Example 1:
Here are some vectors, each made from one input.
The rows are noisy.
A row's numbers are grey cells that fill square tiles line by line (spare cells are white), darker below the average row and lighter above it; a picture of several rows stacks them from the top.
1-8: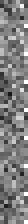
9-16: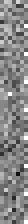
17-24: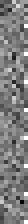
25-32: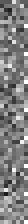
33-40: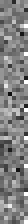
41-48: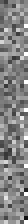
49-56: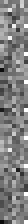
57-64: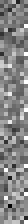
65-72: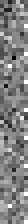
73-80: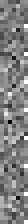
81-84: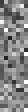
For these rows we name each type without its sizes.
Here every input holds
a point on a line, together with either a fixed value, or four true/false values.
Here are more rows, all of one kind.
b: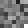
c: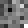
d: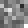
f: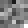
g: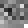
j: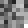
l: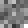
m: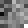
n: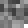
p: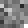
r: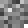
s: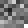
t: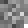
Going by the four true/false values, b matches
d and p.
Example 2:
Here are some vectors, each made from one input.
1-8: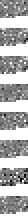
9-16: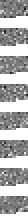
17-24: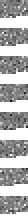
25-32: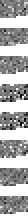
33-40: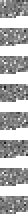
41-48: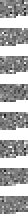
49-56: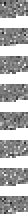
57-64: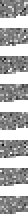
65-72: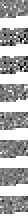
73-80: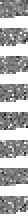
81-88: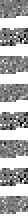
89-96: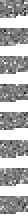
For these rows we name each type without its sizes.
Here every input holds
a list of points on a line.
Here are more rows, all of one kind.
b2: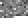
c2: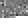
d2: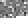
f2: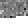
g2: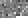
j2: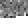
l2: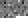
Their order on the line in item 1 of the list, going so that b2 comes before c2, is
l2, j2, f2, b2, c2, g2, d2.
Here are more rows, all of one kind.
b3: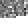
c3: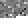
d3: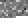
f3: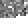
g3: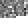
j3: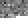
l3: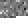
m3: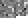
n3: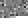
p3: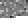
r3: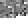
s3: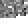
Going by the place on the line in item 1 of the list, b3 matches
f3, g3, m3 and s3.
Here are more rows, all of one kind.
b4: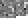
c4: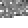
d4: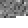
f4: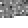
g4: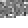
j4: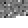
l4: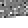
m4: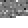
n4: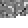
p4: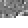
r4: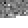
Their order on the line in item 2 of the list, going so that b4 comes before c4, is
m4, r4, p4, d4, j4, n4, l4, b4, f4, g4, c4.
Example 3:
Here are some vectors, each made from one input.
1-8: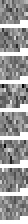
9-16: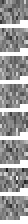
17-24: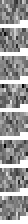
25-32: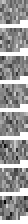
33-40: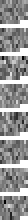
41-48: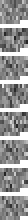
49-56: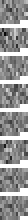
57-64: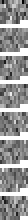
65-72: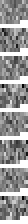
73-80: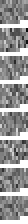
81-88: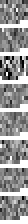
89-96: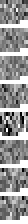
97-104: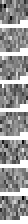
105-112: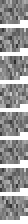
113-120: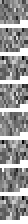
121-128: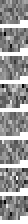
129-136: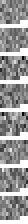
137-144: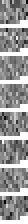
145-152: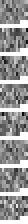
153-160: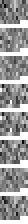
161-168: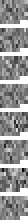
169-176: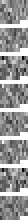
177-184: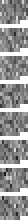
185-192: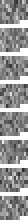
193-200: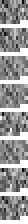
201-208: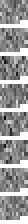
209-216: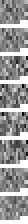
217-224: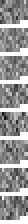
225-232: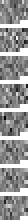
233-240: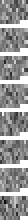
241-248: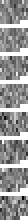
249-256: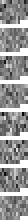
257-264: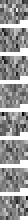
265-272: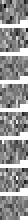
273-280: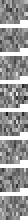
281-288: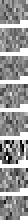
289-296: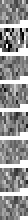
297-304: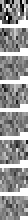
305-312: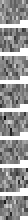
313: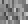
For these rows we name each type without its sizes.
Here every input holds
a list of points on a line.
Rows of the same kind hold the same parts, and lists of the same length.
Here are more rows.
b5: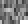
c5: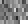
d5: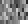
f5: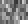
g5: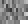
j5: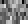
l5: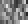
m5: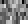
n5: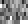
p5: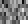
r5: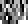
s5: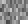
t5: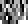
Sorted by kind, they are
b5, d5, f5, l5, s5
c5, g5, j5, m5, n5, p5
r5, t5

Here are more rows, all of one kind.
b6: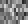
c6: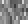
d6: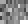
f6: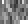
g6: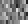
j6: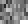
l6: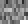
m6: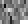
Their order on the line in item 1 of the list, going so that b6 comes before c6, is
b6, l6, m6, j6, d6, c6, f6, g6.
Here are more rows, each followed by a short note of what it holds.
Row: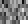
a list of one item
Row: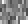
a list of two items
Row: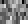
a list of one item
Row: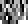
the empty list
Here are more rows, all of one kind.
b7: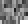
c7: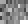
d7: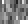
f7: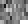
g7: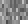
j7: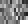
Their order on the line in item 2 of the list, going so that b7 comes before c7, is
j7, b7, d7, g7, f7, c7.
